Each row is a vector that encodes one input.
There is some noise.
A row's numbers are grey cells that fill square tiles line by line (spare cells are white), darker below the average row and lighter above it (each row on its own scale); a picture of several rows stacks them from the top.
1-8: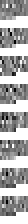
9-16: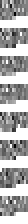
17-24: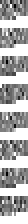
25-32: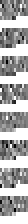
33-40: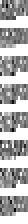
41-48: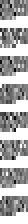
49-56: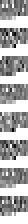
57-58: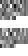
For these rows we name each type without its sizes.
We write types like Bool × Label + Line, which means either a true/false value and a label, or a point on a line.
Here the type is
Bool × (Line × Line + Unit).
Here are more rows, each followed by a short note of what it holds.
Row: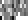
a point on each of two lines and a true/false value
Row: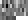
a true/false value
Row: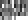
a point on each of two lines and a true/false value
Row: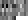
a point on each of two lines and a true/false value
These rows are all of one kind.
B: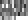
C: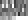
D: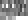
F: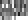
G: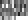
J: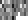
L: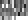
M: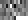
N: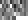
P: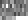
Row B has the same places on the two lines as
F, G and L.
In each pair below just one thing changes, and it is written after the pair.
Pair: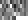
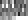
the true/false value
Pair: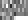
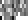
the true/false value
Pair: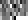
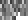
the place on one of the two lines
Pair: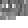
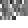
the true/false value
